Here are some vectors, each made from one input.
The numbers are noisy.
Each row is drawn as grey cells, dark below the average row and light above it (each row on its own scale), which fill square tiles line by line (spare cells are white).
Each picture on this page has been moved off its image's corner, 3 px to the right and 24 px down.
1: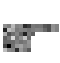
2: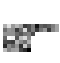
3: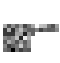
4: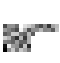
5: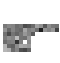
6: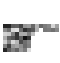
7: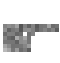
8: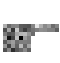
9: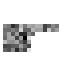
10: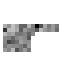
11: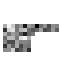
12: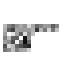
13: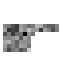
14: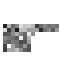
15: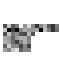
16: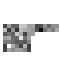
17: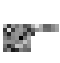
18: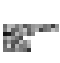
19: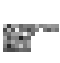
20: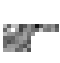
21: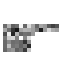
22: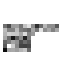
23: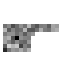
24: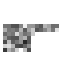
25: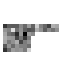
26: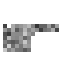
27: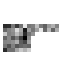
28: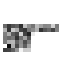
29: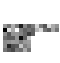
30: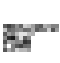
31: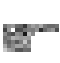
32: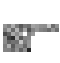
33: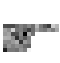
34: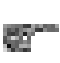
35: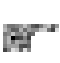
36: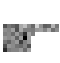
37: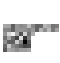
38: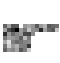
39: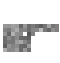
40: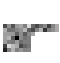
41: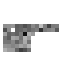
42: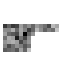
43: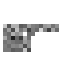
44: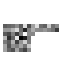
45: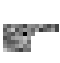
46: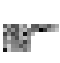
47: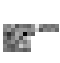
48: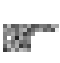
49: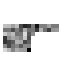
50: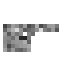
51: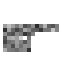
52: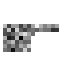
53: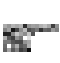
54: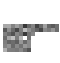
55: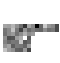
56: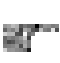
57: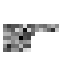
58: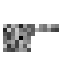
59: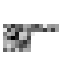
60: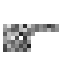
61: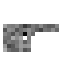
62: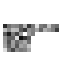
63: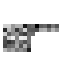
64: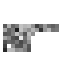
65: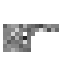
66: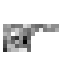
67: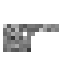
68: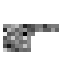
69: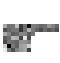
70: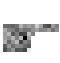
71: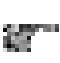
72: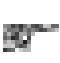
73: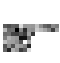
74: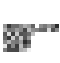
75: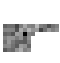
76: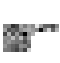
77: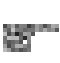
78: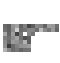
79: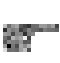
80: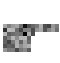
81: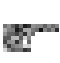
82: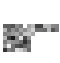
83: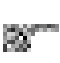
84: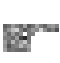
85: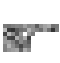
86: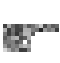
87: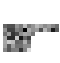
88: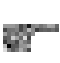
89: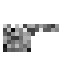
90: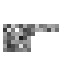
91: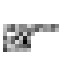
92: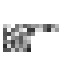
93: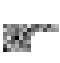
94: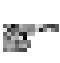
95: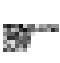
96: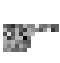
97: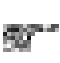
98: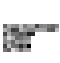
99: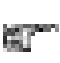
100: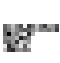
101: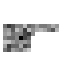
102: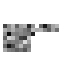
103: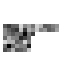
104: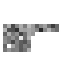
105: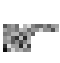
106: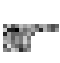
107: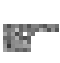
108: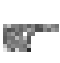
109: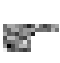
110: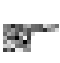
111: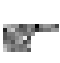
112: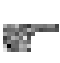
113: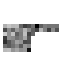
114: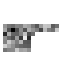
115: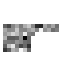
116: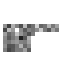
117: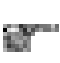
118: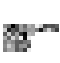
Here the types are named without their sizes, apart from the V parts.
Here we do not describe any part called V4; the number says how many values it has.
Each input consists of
four true/false values, together with either a point on a line, or a value of V4.
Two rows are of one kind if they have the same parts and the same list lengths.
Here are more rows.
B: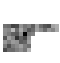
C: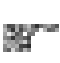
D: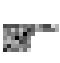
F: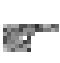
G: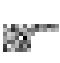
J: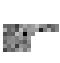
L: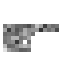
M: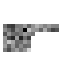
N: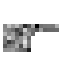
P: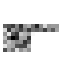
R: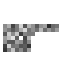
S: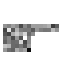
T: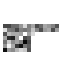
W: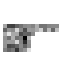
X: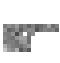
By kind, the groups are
B, C, D, G, J, M, P, R, T, W
F, L, N, S, X

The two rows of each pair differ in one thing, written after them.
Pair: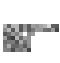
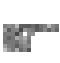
the place on the line
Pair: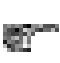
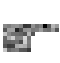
one of the four true/false values
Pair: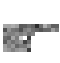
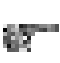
one of the four true/false values
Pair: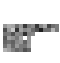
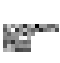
one of the four true/false values
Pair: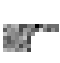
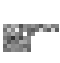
the place on the line
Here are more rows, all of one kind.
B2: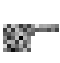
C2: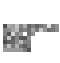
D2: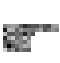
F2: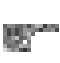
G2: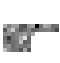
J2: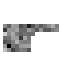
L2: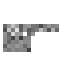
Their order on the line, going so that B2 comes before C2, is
B2, L2, C2, F2, J2, D2, G2.
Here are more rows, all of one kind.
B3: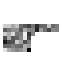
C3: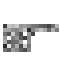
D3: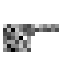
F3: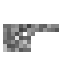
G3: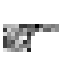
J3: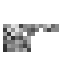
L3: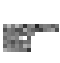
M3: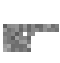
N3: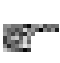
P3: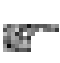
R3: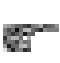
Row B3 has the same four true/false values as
G3 and J3.
